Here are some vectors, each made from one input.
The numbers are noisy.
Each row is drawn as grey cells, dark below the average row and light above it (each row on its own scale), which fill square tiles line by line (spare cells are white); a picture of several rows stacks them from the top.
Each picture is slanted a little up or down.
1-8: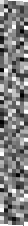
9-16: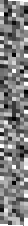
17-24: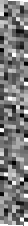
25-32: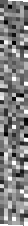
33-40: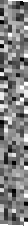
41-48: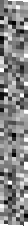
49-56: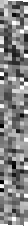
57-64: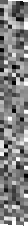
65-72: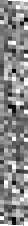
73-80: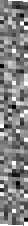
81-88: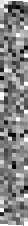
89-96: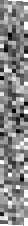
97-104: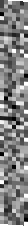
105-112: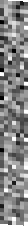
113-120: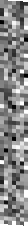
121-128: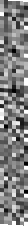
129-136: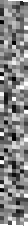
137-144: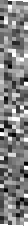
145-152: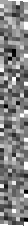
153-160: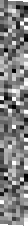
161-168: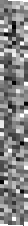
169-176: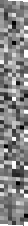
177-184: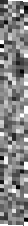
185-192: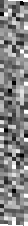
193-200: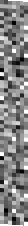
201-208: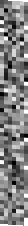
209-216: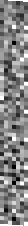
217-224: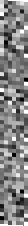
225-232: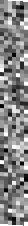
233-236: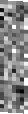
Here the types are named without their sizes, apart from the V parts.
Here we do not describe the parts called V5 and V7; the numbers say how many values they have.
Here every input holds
a label, together with either a point on a line, or a true/false value, a value of V5 and a value of V7.
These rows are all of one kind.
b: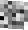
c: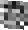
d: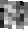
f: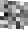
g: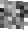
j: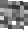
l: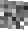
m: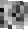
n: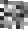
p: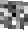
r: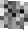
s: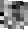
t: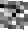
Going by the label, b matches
m, n and r.
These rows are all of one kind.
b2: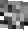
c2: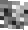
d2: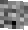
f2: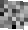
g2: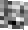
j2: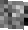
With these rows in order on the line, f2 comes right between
b2 and g2.
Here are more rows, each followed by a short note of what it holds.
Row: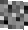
a label and a point on a line
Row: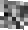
a label, a true/false value, a value of V5 and a value of V7
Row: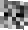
a label, a true/false value, a value of V5 and a value of V7
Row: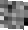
a label and a point on a line
